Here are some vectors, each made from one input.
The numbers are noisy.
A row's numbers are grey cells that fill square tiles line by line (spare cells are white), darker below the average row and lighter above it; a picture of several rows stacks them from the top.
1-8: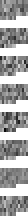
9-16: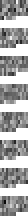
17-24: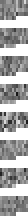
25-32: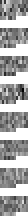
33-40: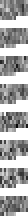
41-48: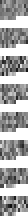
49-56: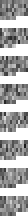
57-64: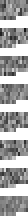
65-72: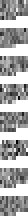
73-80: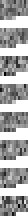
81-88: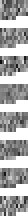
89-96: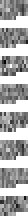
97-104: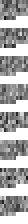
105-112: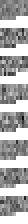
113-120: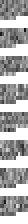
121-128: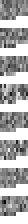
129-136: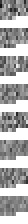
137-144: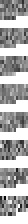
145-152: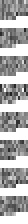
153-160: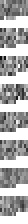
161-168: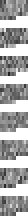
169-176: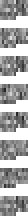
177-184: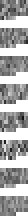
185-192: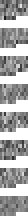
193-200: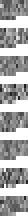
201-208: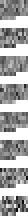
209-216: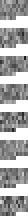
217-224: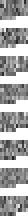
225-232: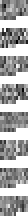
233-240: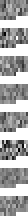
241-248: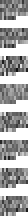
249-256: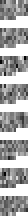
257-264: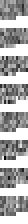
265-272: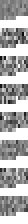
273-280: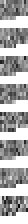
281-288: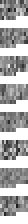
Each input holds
a node of a 14-node tree.
